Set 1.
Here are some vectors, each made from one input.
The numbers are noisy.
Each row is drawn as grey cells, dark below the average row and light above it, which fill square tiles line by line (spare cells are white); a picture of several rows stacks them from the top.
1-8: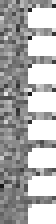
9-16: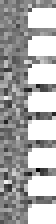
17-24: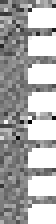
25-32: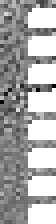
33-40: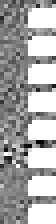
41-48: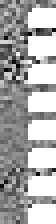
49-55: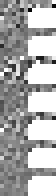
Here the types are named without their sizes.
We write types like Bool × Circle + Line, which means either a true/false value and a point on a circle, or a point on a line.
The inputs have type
Bool × (Tree + Unit).
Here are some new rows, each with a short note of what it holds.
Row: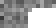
a true/false value
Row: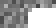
a true/false value
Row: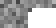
a true/false value
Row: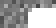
a true/false value
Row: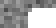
a node of a tree and a true/false value
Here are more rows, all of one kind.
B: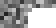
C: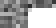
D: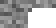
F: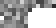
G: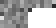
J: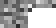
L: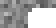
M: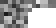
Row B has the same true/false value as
J and L.
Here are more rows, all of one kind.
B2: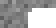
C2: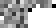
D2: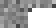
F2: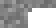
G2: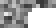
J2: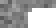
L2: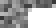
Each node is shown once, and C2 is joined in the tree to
F2.
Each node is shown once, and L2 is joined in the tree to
B2, D2 and F2.
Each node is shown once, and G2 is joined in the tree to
D2.
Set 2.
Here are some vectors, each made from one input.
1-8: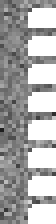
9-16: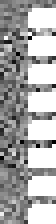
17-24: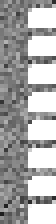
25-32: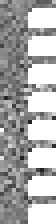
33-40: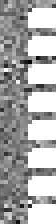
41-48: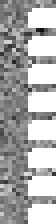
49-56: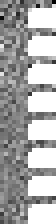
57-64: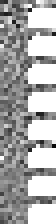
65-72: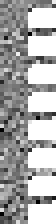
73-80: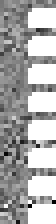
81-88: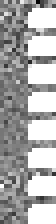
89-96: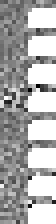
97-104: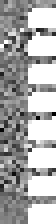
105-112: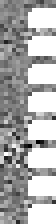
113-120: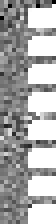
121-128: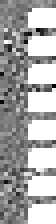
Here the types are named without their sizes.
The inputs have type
Circle + Tree.
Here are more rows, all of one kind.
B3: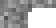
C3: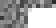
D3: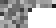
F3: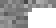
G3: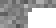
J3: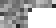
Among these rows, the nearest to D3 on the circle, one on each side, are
B3 and C3.
